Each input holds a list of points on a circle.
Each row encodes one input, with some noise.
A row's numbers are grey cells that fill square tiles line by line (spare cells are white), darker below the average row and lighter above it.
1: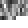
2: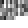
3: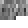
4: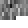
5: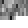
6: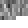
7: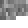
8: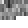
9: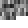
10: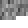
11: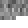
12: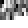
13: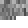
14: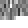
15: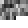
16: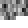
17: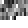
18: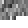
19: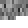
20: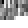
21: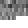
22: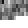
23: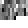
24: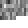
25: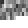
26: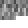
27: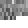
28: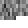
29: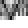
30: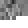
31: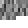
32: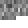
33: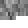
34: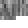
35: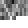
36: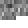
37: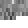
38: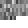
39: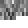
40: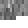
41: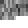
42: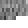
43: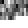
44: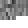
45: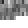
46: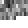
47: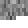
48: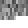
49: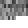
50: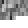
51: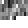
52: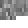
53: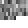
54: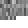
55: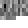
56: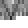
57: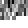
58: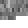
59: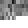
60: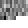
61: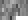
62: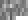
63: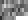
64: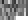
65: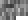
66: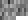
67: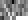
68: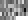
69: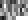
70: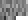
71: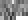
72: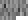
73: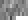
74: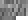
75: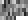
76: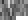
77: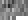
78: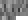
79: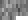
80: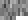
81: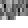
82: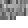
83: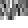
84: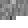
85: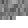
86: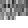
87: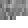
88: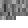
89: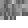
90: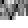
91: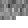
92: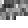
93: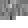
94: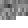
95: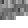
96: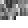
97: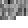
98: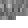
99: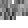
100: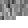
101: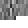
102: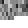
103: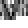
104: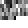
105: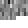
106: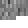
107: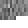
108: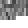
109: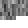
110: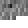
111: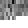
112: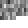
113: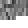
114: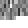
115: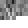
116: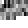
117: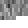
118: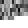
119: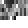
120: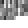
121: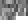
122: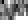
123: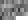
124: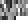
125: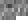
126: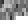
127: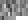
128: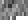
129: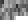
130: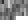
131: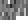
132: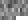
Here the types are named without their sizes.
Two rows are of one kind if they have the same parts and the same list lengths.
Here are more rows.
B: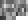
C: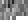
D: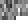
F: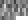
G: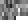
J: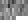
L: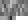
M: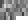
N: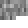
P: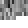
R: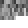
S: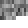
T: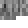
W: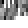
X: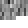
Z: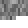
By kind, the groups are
B, L, M, N, S, T, X, Z
C, D, F, G, J, P, R
W

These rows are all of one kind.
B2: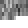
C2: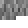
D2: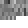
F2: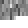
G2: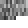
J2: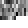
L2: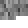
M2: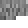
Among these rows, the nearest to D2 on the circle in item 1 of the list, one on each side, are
F2 and G2.
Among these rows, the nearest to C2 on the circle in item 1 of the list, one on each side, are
G2 and J2.
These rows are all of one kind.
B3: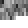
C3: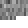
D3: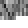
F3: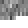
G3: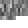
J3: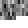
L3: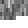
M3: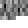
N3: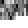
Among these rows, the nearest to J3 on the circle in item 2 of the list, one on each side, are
D3 and M3.
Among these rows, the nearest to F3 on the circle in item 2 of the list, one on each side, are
D3 and L3.
